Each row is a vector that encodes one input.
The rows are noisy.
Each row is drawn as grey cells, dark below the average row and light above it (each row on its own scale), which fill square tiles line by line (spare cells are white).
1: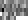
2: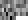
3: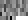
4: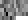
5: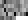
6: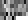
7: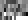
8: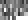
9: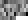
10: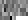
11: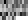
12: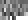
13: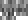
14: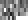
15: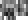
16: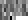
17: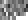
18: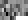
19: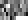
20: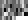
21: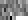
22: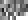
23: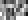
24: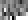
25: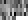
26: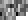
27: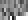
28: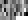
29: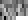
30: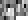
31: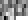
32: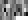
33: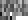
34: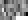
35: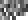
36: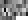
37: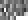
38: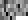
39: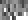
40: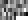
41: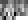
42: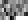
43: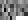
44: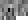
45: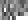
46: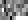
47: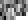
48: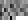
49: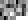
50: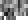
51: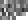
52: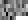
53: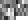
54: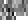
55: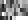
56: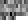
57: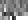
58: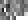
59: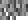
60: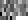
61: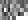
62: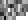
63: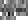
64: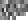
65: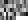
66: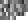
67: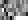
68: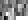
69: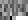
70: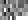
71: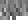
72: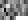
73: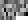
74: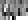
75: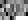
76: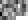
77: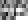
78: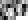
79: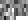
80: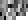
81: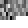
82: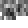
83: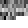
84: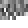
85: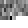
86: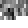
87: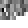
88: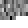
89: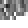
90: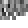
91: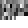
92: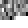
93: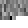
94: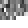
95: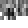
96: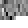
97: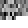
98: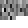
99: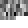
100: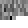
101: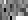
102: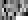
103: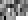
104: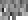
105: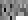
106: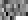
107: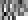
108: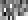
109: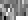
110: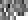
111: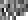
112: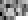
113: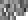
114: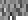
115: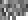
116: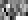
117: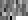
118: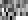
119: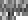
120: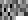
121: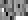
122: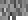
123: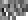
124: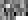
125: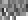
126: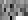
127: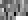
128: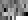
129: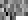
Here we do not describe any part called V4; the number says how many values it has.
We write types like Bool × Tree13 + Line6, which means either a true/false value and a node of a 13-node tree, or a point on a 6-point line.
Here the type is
Bool × Bool × Bool × (Tree9 + Unit) × V4.
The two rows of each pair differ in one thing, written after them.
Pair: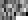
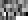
the node of the tree
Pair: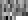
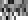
one of the three true/false values
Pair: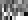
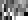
the node of the tree
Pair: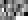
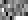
the value of V4
